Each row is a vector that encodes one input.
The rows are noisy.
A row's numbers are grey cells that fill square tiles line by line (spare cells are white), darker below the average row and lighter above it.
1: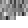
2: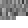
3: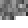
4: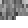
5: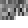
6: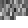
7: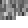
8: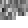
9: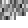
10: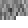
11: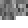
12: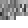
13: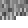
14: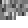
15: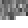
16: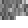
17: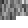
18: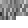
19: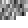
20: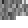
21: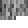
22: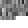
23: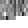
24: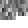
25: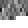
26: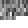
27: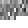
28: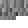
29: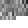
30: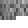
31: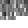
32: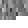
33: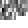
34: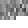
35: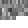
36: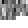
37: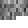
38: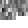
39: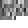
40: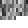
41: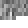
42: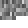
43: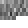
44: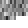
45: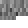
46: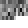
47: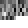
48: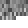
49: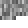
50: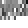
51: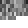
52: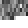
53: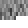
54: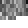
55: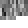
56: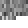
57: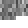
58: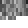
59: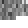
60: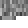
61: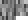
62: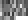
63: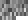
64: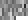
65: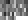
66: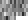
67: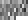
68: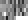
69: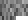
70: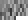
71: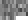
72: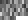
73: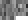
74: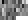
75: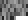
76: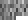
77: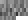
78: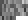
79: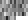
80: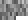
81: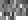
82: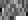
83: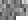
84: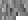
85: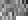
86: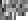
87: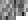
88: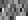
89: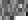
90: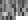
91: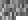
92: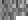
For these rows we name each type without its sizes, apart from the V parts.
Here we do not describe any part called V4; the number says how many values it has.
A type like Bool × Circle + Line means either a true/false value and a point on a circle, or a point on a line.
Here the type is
List(Line) × V4.
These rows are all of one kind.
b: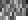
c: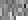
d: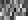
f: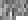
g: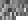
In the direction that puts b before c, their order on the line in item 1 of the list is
g, b, d, f, c.
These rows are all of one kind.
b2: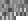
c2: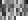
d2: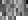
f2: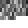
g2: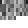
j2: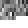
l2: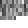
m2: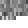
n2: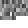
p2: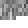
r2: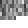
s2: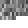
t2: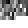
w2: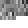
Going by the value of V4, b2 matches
m2, n2 and s2.
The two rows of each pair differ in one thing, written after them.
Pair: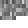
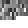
the place on the line in item 1 of the list
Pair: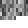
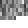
the place on the line in item 1 of the list
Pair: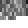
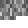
the place on the line in item 1 of the list
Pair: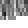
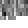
the place on the line in item 1 of the list
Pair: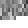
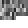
the value of V4
